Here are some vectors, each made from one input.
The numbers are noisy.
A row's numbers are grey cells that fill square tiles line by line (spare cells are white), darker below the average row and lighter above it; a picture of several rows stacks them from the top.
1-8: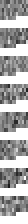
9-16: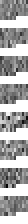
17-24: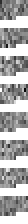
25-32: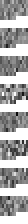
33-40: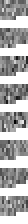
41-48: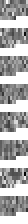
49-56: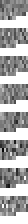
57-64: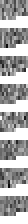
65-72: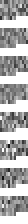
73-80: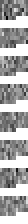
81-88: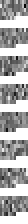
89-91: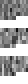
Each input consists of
either a point on a 4-point line, or a list of up to two points on a 9-point line.
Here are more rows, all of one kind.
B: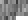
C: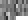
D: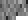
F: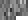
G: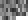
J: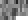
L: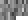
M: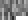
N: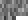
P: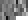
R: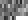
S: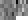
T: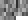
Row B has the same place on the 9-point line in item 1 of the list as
J, L, N and R.
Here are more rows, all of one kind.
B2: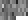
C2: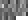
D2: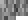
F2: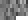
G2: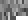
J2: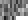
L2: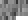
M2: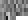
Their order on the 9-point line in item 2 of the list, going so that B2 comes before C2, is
G2, B2, C2, F2, D2, J2, L2, M2.
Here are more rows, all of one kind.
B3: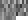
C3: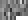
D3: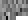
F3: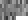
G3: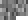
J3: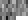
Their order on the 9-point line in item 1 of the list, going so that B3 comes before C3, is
B3, C3, D3, G3, F3, J3.
